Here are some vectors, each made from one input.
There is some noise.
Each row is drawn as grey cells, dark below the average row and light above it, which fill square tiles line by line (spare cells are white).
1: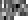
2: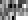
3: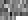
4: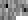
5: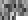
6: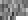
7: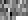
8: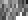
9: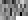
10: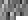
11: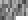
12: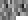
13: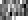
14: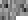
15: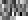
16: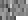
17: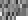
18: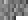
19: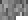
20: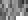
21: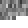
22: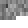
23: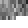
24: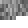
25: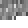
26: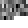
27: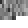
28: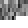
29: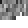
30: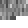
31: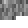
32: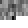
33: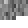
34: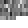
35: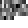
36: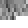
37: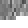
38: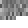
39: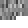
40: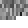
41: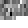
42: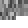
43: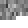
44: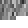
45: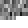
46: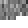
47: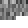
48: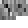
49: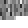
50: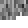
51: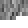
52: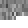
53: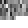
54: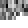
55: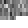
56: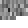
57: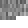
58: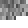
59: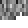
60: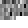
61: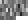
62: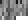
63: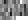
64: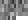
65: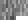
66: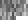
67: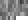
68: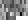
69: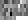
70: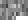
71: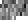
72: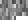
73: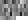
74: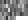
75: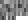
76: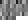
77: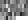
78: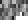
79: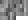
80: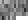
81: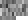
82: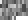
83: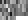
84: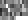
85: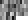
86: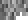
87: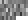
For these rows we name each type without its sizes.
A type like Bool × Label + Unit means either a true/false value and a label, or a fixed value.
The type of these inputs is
List(Line).
